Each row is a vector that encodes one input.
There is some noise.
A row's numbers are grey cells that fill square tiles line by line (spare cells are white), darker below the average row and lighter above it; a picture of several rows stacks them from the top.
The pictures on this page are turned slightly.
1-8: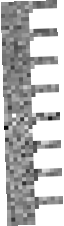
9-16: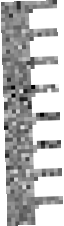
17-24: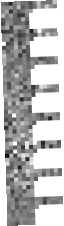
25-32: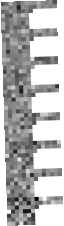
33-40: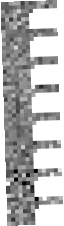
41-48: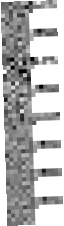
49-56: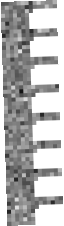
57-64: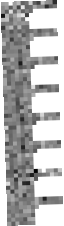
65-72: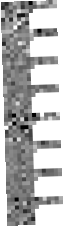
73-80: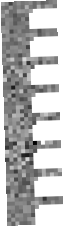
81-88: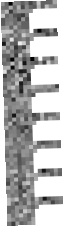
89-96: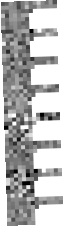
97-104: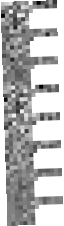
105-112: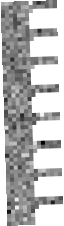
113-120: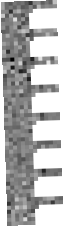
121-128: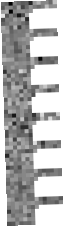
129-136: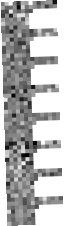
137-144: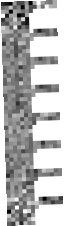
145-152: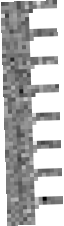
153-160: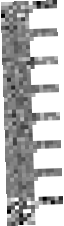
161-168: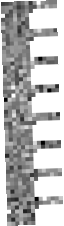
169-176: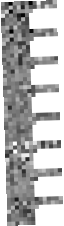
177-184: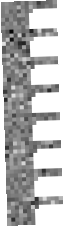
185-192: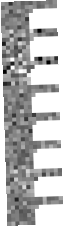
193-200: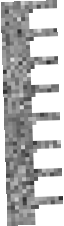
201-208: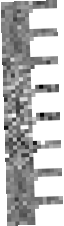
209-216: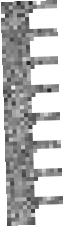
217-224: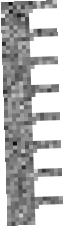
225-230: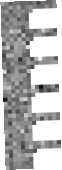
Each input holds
either a point on a 7-point line, or three true/false values, or a list of up to three points on a 5-point line.
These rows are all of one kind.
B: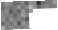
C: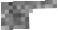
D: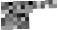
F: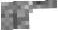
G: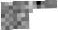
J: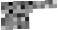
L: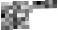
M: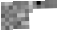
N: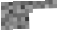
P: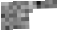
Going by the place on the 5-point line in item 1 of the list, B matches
G, J, M and N.
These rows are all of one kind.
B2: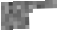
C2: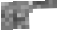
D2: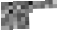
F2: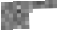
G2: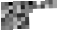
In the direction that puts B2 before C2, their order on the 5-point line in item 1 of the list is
G2, B2, D2, F2, C2.
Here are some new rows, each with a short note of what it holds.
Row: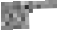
three true/false values
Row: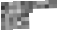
a point on a 7-point line
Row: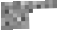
three true/false values
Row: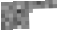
a list of one item
